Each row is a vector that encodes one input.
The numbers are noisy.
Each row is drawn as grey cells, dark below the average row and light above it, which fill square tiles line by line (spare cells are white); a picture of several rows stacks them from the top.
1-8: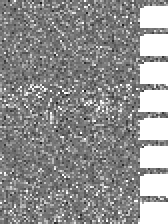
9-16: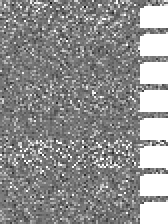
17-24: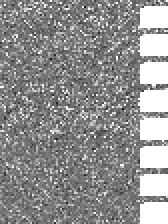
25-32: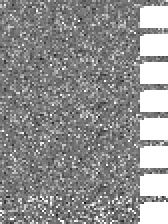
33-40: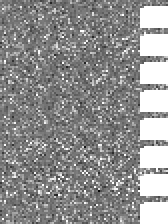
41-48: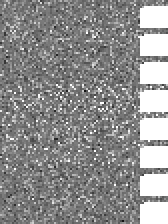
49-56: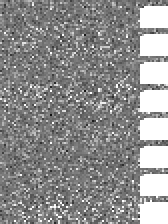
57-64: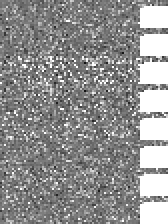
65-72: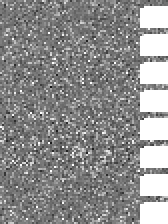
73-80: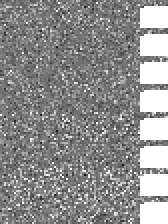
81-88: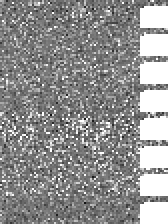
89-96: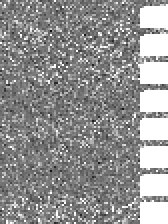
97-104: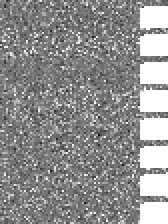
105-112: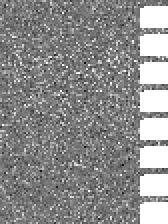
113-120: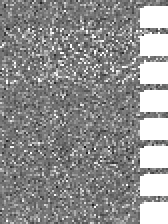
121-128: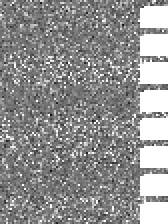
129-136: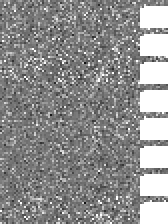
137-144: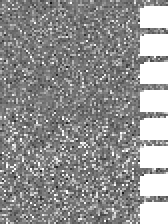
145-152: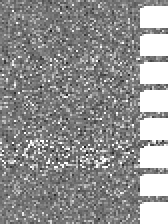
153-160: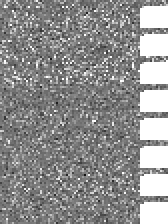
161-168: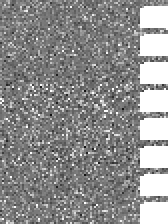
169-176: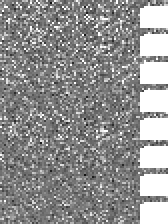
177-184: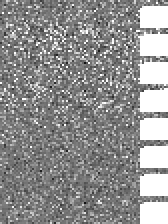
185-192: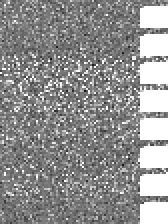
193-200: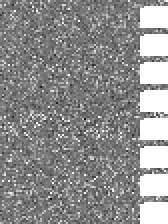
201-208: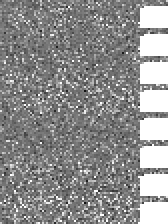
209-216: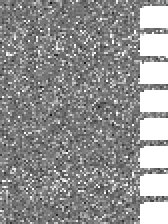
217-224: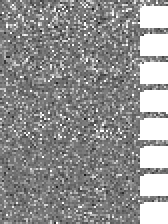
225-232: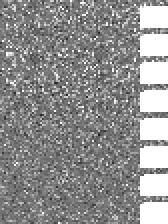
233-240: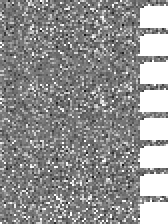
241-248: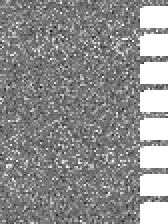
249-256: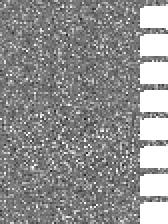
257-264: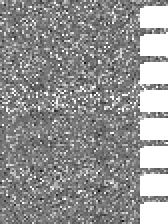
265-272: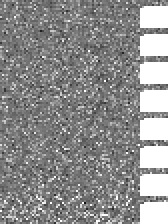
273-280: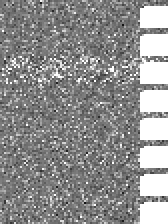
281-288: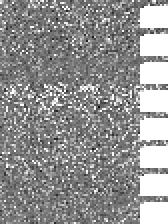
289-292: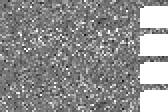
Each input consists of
either a point on an 11-point line, or a list of up to two points on a 7-point line.
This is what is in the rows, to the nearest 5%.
About 40% of them hold a point on an 11-point line. The rest are lists of up to two points on a 7-point line: about 5% of all rows are empty, 25% hold one and 30% two.
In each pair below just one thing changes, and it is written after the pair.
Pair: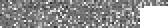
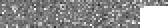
the place on the 7-point line in item 1 of the list
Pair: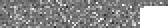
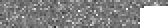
the place on the 7-point line in item 2 of the list
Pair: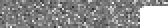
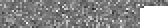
the place on the 7-point line in item 1 of the list
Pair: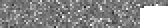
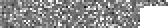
the place on the 7-point line in item 1 of the list
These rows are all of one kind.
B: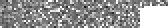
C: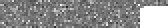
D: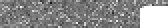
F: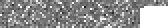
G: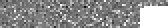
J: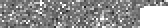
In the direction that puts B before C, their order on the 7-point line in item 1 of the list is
B, D, F, G, C, J.
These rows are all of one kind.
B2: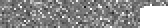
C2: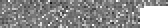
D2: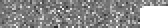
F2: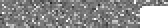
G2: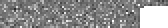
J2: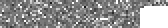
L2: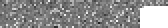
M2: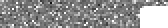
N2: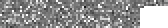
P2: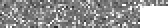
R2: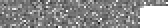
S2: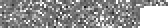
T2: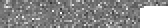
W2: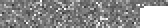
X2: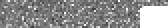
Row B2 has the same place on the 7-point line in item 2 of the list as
D2, P2, S2 and T2.
